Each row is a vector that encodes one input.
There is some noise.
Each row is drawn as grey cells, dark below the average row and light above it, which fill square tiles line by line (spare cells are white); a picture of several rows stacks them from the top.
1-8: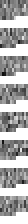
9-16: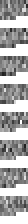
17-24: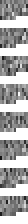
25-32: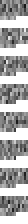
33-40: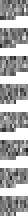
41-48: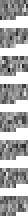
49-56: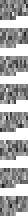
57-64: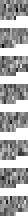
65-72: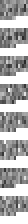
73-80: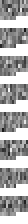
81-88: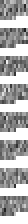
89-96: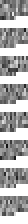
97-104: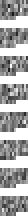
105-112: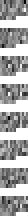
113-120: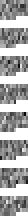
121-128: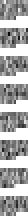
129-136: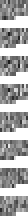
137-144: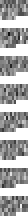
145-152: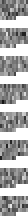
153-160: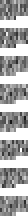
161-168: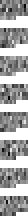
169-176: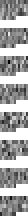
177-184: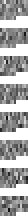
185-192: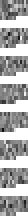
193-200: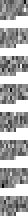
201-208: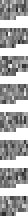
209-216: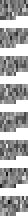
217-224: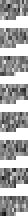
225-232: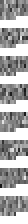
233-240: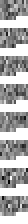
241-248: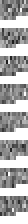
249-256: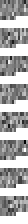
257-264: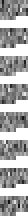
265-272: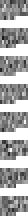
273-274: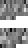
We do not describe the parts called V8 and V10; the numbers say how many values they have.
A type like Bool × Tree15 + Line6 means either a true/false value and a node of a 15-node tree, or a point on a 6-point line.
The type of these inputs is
Bool × Label7 + Tree7 × V8 + V10.
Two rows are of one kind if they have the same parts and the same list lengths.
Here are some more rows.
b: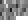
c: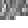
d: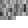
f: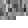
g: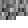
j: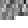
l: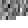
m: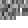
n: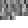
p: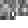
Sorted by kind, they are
b, d, f
c, j, n, p
g, l, m

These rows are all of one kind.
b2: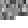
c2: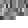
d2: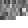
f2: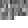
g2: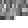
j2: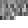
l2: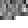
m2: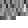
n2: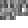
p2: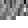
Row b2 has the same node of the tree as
g2, l2 and p2.
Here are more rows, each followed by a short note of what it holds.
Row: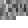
a value of V10
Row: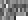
a value of V10
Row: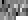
one of 7 labels and a true/false value
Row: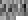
a value of V10
